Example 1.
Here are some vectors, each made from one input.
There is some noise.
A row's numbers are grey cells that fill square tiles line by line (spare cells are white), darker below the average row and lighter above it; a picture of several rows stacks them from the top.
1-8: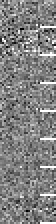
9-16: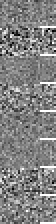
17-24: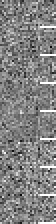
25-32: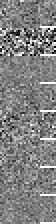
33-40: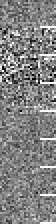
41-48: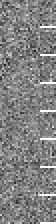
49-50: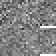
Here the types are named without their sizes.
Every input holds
a point on a line, together with either a point on a circle, or a fixed value.
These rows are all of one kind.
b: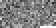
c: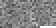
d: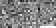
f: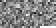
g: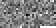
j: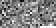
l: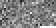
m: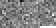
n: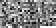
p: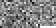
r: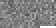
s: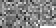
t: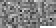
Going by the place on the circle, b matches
d and j.
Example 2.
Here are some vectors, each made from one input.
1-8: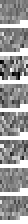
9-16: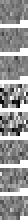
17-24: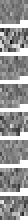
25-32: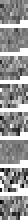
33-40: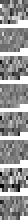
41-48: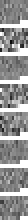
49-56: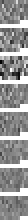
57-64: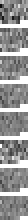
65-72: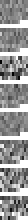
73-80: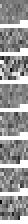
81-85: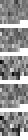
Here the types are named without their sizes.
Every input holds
either a point on a circle, or a point on a line.
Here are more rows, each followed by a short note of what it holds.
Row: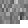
a point on a circle
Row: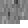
a point on a line
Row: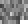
a point on a line
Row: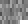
a point on a line
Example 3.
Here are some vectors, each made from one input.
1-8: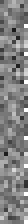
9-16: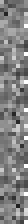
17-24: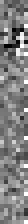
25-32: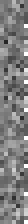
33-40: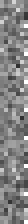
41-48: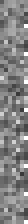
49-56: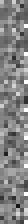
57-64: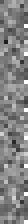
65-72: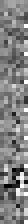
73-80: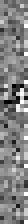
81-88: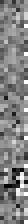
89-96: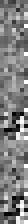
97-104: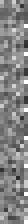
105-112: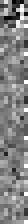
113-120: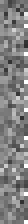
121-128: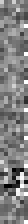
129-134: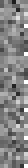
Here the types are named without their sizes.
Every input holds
a list of points on a circle.
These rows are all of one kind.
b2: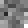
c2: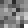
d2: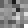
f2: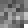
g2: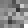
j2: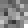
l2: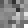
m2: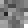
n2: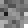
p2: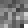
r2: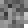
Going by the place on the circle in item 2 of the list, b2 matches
c2, m2 and p2.
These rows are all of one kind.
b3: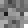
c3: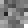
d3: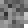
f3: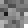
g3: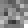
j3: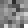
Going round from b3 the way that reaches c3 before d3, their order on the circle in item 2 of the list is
b3, g3, c3, j3, d3, f3.
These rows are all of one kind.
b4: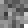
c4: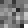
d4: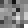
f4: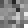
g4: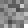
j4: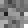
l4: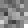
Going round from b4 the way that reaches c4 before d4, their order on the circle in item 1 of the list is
b4, c4, d4, f4, g4, l4, j4.
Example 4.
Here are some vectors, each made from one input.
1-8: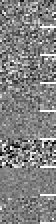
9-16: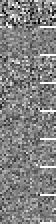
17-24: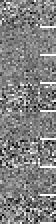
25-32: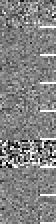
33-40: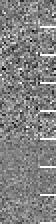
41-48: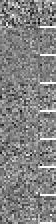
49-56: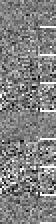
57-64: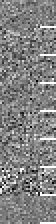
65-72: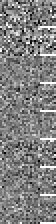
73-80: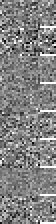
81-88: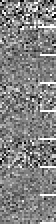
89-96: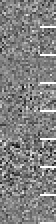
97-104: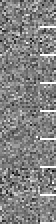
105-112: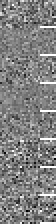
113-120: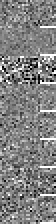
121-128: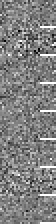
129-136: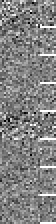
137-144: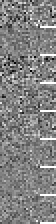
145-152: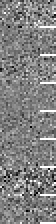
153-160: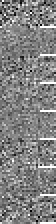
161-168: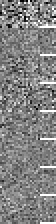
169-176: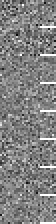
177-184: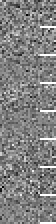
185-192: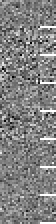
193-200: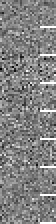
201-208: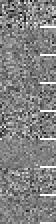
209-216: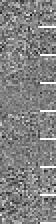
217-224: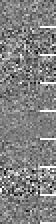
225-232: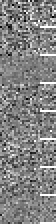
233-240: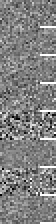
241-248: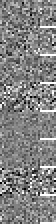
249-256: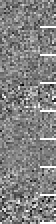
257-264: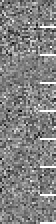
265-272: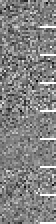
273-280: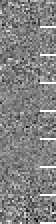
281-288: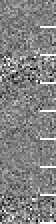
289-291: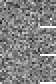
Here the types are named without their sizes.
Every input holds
either a point on a line, or a node of a tree.
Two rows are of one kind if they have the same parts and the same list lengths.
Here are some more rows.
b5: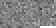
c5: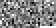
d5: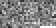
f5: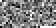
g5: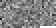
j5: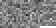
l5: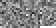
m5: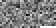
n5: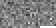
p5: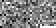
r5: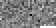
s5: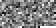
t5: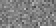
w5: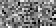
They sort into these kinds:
b5, d5, f5, g5, j5, m5, n5, p5, t5
c5, l5, r5, s5, w5

